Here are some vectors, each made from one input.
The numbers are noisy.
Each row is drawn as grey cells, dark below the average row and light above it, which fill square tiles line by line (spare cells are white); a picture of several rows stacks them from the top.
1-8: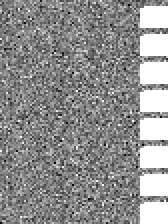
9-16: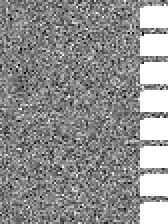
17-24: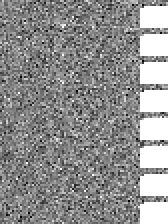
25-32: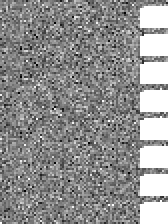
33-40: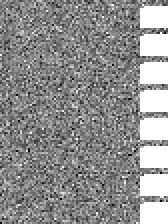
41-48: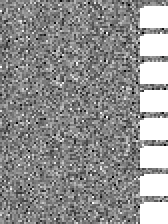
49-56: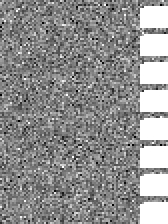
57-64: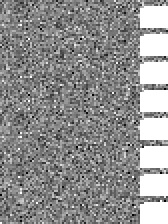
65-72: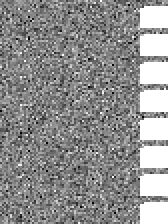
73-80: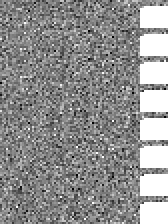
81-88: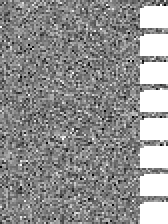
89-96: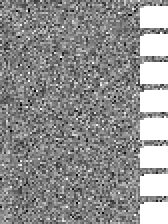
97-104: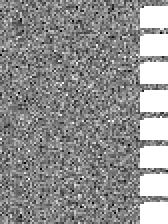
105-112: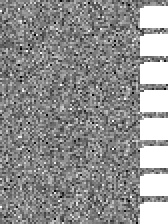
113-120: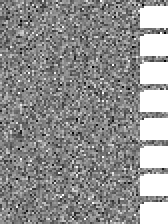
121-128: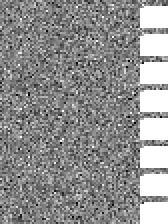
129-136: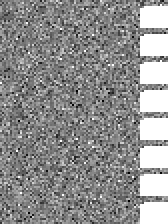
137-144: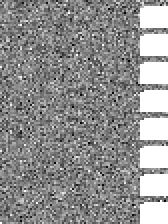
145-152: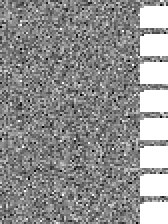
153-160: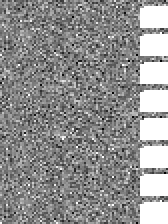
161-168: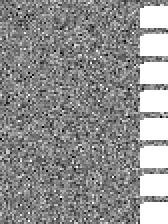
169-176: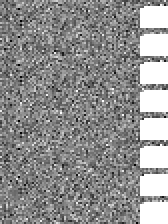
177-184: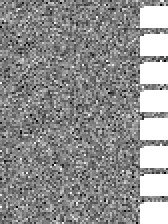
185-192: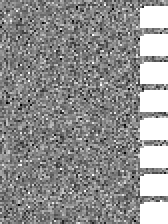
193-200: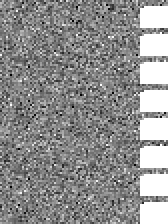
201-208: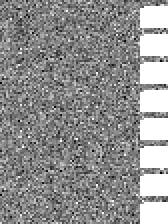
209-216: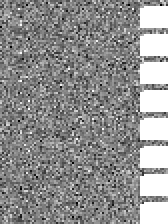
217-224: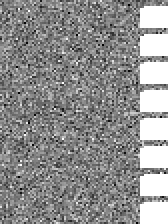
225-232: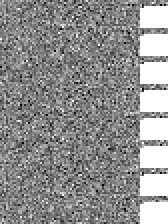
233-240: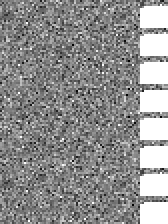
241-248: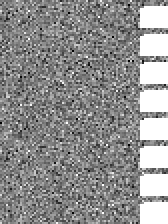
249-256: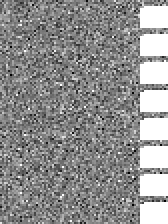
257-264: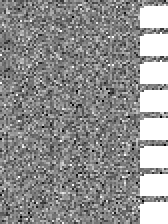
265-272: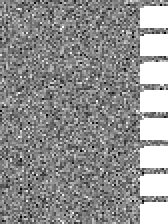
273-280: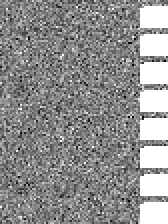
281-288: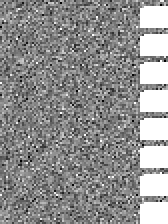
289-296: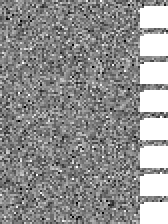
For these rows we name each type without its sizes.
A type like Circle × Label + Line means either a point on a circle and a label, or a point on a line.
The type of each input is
Circle × Circle.
